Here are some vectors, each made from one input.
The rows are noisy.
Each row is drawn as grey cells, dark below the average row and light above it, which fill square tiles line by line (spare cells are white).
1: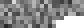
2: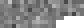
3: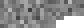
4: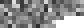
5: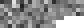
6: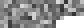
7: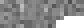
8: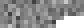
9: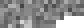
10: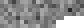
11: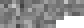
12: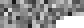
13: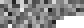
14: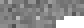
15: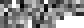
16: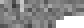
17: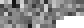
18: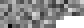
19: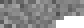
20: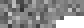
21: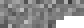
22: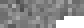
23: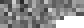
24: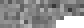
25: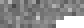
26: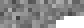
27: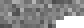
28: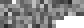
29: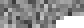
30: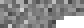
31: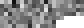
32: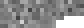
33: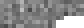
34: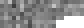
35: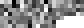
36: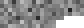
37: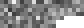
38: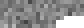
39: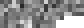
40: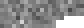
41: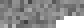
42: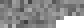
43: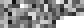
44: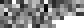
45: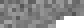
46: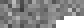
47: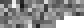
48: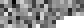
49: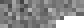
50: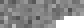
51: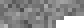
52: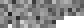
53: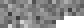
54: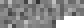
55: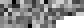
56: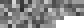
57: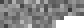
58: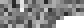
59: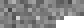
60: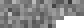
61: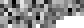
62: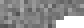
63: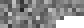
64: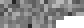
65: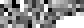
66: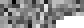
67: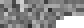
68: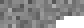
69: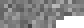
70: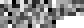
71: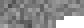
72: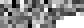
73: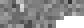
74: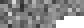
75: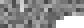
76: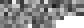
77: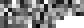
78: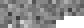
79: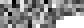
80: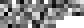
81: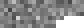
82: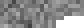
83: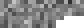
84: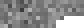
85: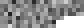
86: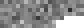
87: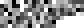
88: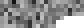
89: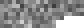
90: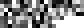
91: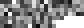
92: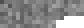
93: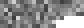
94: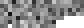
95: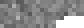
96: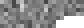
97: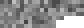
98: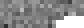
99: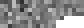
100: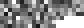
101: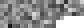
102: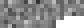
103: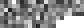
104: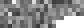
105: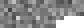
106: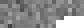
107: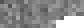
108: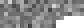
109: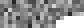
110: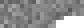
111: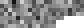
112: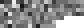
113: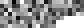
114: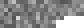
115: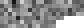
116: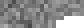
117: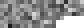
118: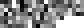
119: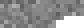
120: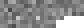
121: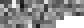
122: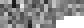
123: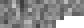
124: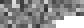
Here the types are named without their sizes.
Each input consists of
a list of points on a line.
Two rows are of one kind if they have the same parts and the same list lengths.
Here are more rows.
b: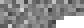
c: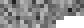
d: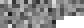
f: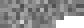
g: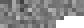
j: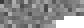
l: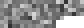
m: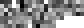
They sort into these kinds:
b, d, m
c, g
f, j
l

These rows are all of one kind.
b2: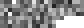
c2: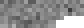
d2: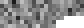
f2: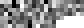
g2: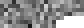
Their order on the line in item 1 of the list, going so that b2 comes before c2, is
b2, f2, g2, c2, d2.
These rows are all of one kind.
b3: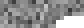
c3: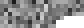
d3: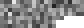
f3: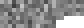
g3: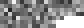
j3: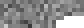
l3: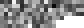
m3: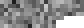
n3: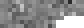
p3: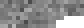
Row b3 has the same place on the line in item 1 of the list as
c3 and p3.
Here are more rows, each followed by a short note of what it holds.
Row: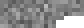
a list of two items
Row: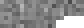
a list of two items
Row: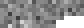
a list of one item
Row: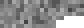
a list of two items
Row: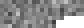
a list of one item
